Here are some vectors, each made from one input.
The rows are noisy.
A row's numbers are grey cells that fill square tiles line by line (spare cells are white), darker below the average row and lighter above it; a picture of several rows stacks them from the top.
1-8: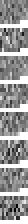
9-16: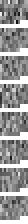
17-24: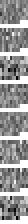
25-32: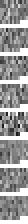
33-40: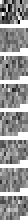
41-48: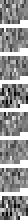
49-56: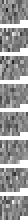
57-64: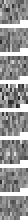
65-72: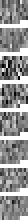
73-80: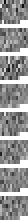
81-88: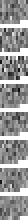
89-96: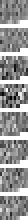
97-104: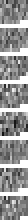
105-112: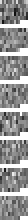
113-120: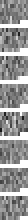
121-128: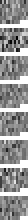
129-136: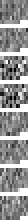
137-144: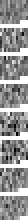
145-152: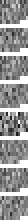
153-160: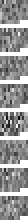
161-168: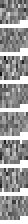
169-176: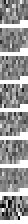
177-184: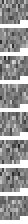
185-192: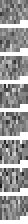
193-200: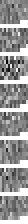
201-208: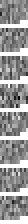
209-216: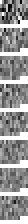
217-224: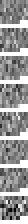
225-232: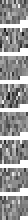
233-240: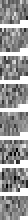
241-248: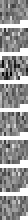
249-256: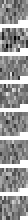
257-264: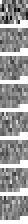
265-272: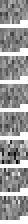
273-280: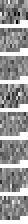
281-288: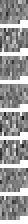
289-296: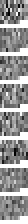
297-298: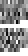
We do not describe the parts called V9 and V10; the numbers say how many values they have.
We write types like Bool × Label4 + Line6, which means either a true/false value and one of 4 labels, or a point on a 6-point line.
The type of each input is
(Line6 + V9) × (Line8 + V10) + Tree11.
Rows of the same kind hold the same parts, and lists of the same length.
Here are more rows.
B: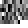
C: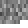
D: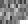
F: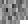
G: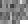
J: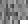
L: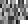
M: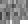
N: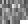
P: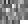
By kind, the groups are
B, L
C, G, J, M
D
F
N, P

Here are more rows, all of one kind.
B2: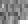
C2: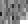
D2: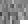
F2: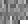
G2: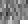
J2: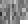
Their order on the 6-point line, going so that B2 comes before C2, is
G2, F2, B2, D2, C2, J2.
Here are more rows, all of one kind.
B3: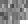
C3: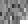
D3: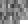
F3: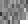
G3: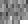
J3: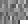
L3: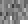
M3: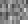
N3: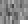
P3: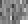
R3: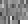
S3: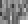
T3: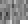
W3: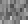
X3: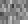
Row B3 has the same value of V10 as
F3, G3, M3 and X3.
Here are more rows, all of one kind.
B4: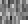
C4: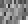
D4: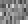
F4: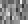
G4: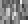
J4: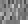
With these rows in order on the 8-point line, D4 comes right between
C4 and J4.
